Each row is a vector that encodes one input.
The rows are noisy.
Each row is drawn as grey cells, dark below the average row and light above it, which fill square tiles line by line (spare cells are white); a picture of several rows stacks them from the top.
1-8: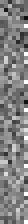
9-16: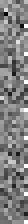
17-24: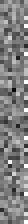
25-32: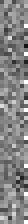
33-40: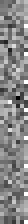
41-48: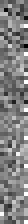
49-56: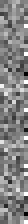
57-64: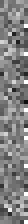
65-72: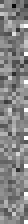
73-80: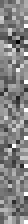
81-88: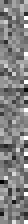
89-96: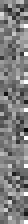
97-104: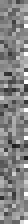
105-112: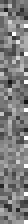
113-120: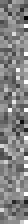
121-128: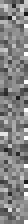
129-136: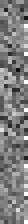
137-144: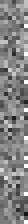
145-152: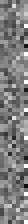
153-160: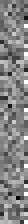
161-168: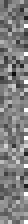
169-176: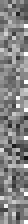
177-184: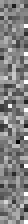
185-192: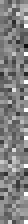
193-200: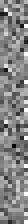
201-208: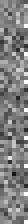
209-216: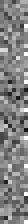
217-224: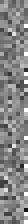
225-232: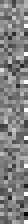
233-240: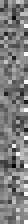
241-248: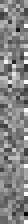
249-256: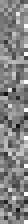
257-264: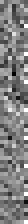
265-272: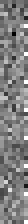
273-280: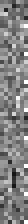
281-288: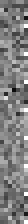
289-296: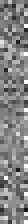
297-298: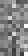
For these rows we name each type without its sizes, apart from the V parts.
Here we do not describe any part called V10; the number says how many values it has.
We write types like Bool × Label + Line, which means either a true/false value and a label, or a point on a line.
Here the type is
Line × (Line + V10) + List(Circle).
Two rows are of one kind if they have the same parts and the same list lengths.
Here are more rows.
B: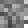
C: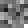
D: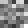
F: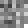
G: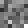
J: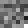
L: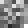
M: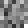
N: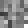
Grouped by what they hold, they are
B, N
C, G
D, L
F
J
M

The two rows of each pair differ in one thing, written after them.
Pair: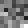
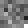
the place on the line
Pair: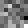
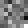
the place on the line
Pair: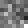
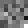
the value of V10
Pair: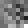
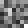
the value of V10
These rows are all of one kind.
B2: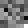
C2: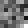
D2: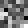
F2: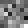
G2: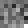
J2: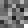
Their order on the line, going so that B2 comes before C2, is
B2, F2, D2, J2, C2, G2.
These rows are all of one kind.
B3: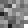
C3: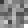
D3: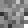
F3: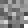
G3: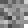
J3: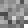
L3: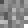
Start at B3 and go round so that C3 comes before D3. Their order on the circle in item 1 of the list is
B3, L3, G3, F3, J3, C3, D3.
